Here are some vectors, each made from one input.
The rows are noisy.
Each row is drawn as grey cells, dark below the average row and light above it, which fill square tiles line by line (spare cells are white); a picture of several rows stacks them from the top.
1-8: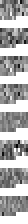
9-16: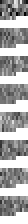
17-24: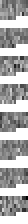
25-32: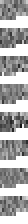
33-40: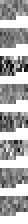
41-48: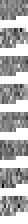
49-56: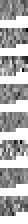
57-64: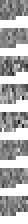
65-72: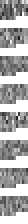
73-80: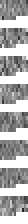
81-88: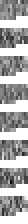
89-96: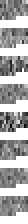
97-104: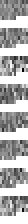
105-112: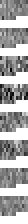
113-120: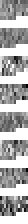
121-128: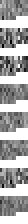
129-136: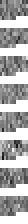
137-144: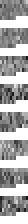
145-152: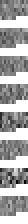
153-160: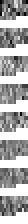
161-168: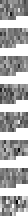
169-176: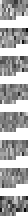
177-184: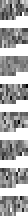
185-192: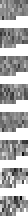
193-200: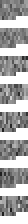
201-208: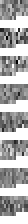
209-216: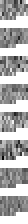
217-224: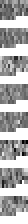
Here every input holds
a list of up to two points on a 9-point line.
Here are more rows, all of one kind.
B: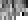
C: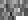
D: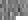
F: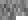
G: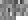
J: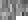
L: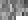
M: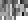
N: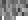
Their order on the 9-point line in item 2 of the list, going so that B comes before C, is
N, M, B, L, F, J, C, G, D.
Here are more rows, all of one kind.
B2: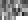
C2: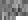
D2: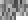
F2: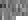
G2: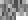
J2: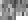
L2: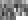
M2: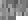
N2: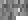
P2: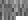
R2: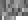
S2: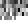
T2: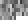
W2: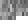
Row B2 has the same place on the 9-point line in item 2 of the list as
F2, J2 and W2.
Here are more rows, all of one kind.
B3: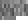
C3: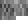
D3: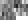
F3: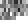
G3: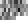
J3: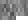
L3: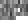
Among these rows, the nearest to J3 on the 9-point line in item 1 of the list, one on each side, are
B3 and D3.
